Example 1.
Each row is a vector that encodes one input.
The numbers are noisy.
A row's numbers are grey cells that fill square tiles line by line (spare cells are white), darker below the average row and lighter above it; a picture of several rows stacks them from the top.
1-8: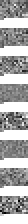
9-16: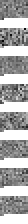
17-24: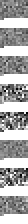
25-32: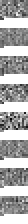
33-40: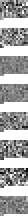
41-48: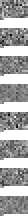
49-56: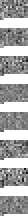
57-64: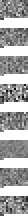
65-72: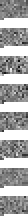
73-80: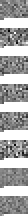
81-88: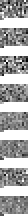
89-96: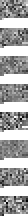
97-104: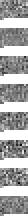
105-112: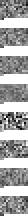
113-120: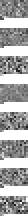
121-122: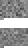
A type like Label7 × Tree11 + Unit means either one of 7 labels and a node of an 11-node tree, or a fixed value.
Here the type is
Label4 × Tree14.
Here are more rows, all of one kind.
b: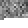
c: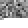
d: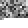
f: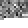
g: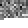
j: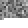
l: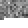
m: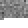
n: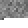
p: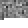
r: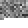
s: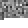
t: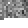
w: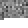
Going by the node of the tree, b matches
f, j, l and w.
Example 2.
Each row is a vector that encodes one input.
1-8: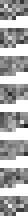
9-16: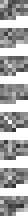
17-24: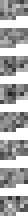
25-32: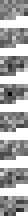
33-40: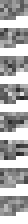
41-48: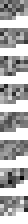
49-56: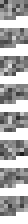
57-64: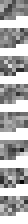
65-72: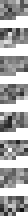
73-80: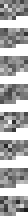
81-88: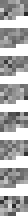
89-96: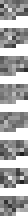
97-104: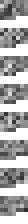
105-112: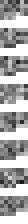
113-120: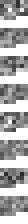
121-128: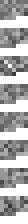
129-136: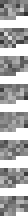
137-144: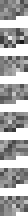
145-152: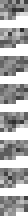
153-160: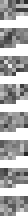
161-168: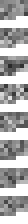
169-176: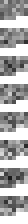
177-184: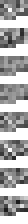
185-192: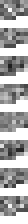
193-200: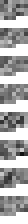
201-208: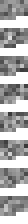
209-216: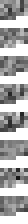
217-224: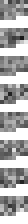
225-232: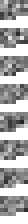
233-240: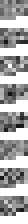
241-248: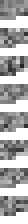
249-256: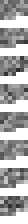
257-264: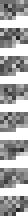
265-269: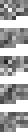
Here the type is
Bool × Line13.
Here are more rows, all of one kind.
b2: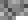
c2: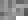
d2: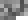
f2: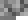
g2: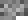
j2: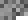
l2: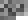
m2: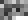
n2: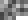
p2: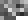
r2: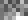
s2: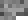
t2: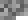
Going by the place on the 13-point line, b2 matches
c2, d2, f2 and t2.
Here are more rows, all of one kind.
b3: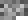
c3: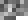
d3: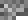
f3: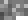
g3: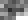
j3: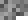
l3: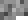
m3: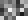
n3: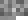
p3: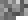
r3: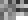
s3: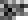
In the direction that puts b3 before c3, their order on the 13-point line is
r3, g3, s3, f3, l3, n3, p3, b3, d3, j3, m3, c3.
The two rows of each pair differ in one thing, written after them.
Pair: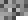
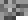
the place on the 13-point line
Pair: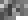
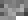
the place on the 13-point line
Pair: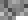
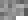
the true/false value
